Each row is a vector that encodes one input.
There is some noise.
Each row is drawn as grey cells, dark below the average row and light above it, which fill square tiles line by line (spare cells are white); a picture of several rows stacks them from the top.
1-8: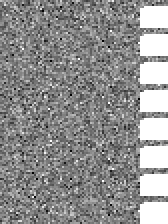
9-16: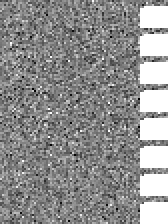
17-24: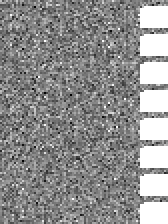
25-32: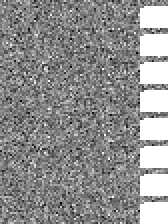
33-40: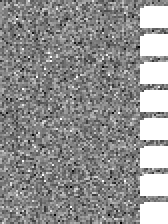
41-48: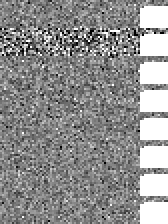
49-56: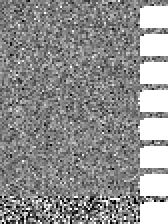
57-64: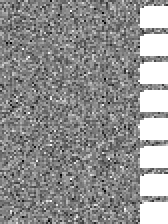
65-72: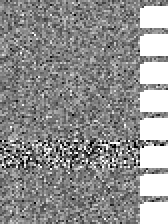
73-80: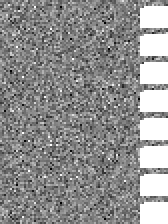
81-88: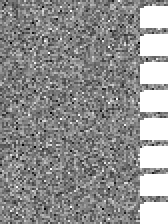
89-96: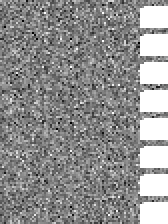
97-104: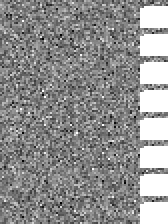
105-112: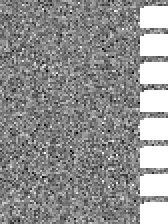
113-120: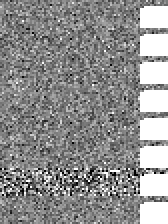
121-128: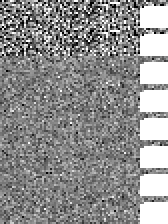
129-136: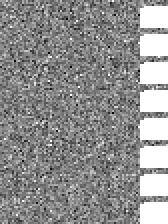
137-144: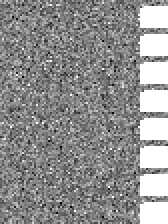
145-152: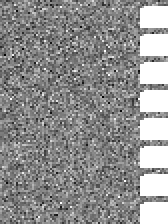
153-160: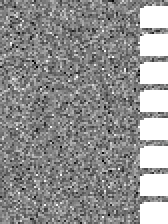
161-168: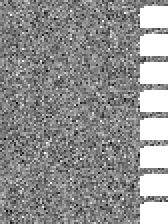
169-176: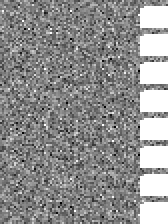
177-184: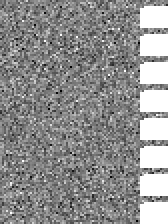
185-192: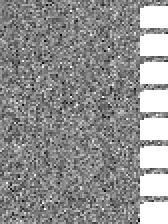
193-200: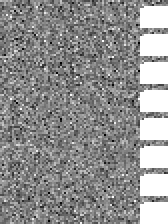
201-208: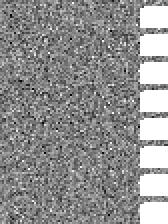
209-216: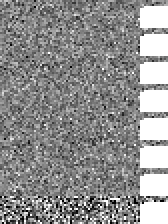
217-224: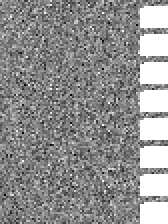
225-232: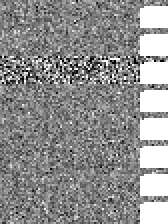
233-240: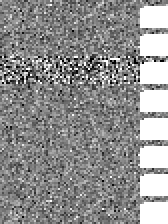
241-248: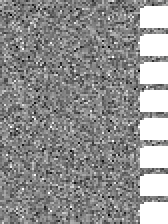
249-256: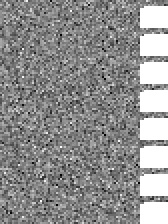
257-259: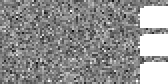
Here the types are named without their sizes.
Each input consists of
a list of items, each a point on a circle and two labels.
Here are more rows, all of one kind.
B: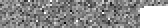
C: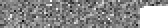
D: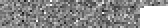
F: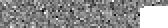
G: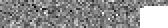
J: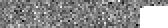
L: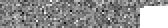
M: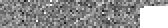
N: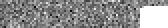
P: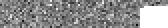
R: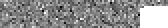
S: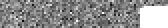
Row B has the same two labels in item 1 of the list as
D, L and M.
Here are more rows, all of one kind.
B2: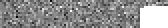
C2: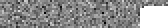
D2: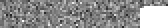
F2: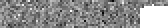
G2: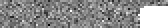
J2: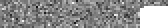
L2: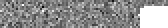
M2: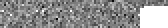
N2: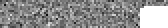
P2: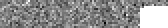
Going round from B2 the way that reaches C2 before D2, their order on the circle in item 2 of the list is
B2, C2, J2, D2, M2, P2, N2, G2, L2, F2.
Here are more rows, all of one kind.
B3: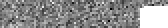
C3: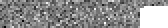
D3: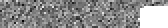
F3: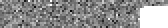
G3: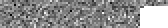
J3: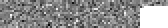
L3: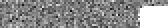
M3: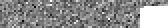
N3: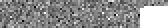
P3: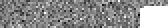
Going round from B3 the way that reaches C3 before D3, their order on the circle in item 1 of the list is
B3, P3, M3, C3, J3, G3, F3, D3, N3, L3.
